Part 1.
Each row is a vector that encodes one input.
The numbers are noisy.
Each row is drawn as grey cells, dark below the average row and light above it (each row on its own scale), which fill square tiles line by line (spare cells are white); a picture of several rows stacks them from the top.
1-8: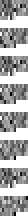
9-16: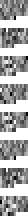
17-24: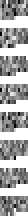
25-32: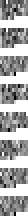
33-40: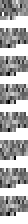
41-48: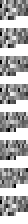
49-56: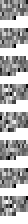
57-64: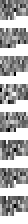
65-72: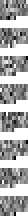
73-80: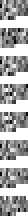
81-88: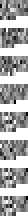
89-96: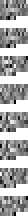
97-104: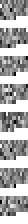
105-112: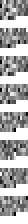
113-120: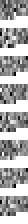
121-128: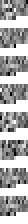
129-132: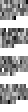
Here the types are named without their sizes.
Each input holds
either a point on a line, or three true/false values.
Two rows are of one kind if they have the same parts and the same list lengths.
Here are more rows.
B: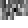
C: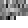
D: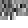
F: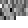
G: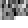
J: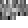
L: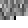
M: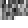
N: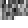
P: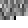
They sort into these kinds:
B, D, G, M, N
C, F, J, L, P

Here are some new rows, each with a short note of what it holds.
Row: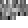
three true/false values
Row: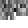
a point on a line
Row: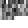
a point on a line
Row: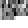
a point on a line
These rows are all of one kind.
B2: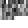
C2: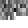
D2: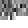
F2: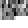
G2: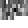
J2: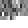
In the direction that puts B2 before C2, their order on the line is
F2, B2, G2, C2, D2, J2.
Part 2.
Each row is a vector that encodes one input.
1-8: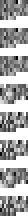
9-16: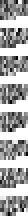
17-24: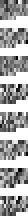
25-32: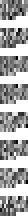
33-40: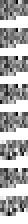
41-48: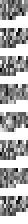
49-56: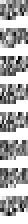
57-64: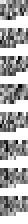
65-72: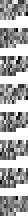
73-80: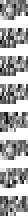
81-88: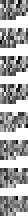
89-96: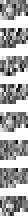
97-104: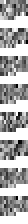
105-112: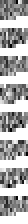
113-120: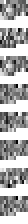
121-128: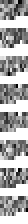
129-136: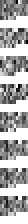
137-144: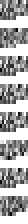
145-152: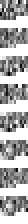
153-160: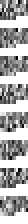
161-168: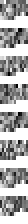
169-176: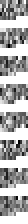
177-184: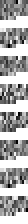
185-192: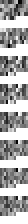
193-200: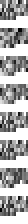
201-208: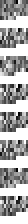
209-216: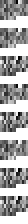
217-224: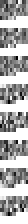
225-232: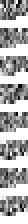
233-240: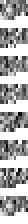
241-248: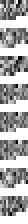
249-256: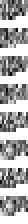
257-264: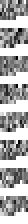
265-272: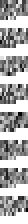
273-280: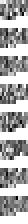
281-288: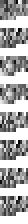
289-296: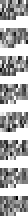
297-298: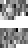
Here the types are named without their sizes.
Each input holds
either a point on a line, or three true/false values.
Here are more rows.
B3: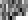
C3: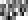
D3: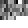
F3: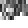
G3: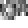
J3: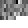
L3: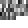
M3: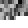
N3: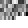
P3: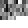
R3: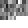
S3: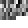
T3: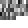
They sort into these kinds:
B3, C3, F3, G3, L3, M3, N3, S3, T3
D3, J3, P3, R3

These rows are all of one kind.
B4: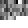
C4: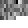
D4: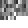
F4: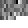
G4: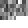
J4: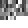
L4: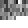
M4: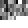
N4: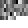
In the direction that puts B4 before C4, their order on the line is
D4, J4, G4, M4, L4, B4, C4, F4, N4.
